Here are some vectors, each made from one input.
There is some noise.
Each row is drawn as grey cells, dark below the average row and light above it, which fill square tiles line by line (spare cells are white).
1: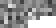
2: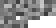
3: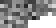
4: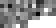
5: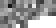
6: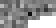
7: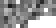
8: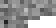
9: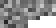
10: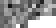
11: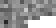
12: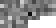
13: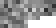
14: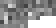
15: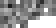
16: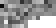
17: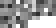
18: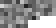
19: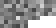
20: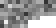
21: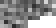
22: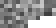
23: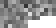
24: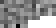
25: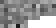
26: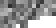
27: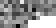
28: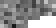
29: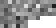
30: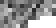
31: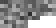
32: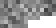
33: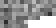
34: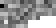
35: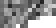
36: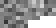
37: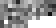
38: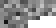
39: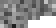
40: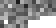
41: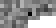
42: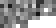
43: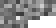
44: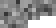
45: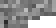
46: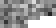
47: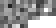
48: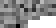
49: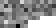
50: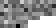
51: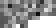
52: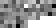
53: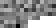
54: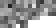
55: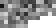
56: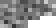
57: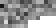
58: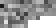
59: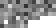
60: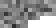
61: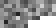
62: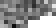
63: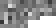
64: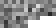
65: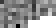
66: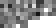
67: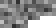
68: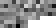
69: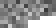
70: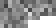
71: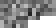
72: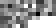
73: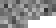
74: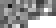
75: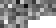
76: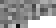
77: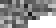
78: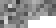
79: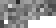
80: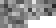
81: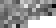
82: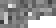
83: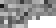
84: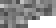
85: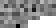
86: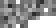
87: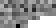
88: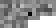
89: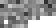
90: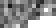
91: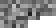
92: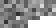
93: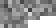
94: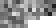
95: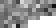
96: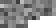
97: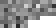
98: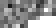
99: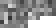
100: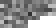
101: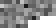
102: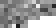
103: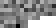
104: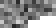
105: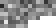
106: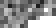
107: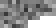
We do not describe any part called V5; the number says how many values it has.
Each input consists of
either a point on a 6-point line and a node of a 9-node tree, or a value of V5.
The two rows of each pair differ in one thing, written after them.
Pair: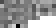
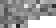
the place on the 6-point line
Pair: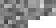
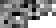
the place on the 6-point line
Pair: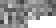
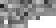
the node of the tree
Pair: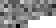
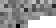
the place on the 6-point line
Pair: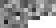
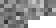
the place on the 6-point line
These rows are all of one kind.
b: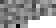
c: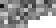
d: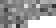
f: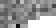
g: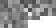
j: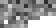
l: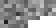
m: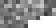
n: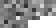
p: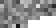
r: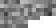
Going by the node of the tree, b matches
d, f and p.
